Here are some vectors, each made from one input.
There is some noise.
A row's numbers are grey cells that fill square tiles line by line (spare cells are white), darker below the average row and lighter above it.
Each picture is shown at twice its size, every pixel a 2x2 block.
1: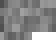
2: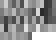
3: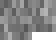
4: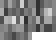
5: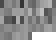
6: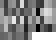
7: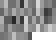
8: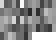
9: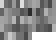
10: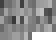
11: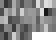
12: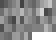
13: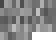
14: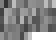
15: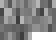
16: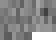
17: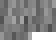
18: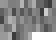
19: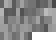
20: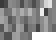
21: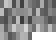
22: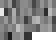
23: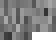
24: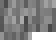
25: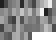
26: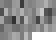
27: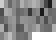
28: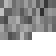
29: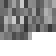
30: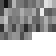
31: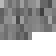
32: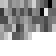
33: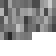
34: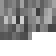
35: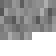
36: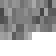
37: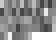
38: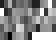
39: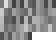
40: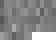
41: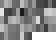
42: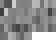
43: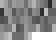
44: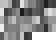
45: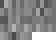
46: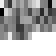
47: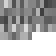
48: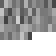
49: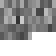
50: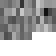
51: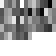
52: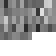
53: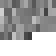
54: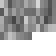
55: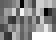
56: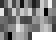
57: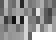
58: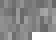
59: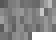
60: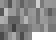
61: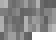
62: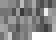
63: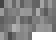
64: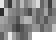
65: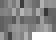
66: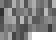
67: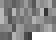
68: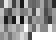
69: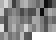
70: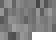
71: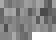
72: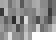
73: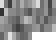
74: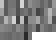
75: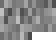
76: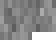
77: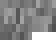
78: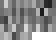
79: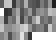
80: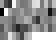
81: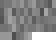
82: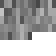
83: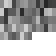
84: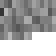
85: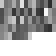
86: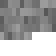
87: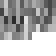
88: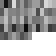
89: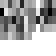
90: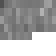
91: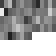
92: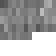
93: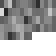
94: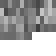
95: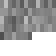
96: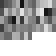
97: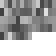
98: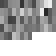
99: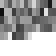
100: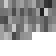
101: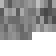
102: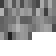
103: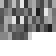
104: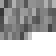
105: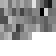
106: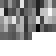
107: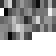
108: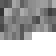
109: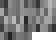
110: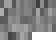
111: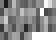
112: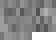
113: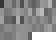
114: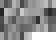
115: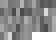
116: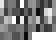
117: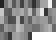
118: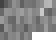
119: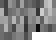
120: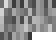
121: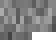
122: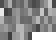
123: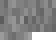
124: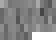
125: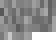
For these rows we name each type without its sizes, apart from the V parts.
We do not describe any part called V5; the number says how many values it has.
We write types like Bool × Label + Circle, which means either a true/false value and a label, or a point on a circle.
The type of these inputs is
Bool × (Line + List(V5)).
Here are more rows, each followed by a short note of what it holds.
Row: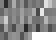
a true/false value, together with a list of two items
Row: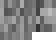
a true/false value, together with a list of two items
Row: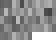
a true/false value, together with the empty list
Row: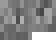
a point on a line and a true/false value
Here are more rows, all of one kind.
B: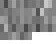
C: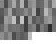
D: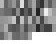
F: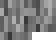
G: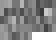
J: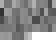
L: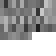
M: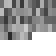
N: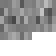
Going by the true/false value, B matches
D, L and N.
